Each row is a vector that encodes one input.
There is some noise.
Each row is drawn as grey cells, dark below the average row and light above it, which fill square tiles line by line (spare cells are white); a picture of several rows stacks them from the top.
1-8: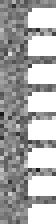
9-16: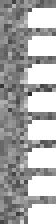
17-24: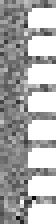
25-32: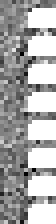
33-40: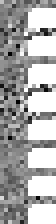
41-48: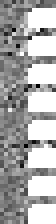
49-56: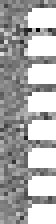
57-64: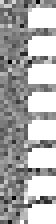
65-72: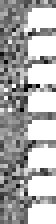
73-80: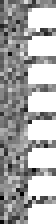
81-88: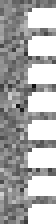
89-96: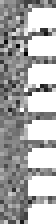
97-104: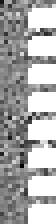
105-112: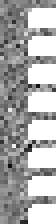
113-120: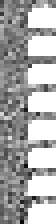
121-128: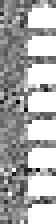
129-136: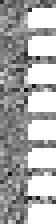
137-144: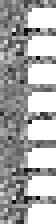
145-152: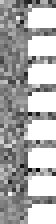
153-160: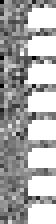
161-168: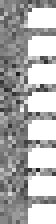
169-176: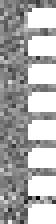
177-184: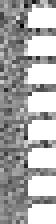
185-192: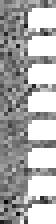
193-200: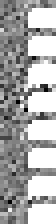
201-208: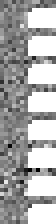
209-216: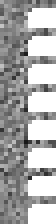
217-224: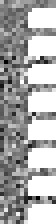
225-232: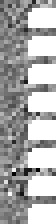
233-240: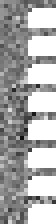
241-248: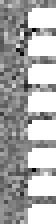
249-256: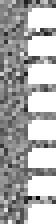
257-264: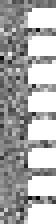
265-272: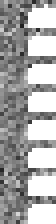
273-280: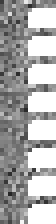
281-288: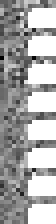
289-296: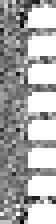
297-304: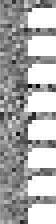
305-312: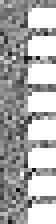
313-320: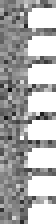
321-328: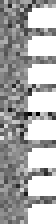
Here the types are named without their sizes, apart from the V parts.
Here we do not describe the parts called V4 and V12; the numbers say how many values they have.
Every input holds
either a value of V4 and a value of V12, or a list of points on a line.
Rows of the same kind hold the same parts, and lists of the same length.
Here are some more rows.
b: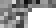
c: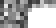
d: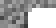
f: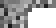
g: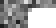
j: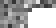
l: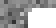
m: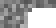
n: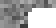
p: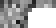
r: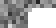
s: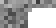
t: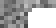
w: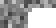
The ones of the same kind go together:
b, n
c, g, p
d, j, t
f
l, m, r, s, w

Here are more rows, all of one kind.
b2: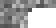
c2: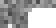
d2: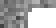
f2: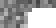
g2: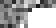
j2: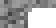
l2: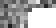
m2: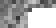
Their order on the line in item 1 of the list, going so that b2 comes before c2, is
m2, g2, f2, l2, b2, d2, c2, j2.
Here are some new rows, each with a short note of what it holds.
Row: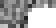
a value of V4 and a value of V12
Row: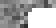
a list of one item
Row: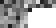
a list of one item
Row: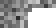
a list of three items
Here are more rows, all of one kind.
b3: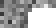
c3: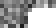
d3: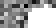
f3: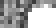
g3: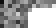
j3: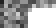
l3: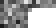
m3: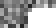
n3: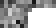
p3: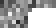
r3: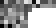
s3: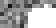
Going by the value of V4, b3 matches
d3 and p3.
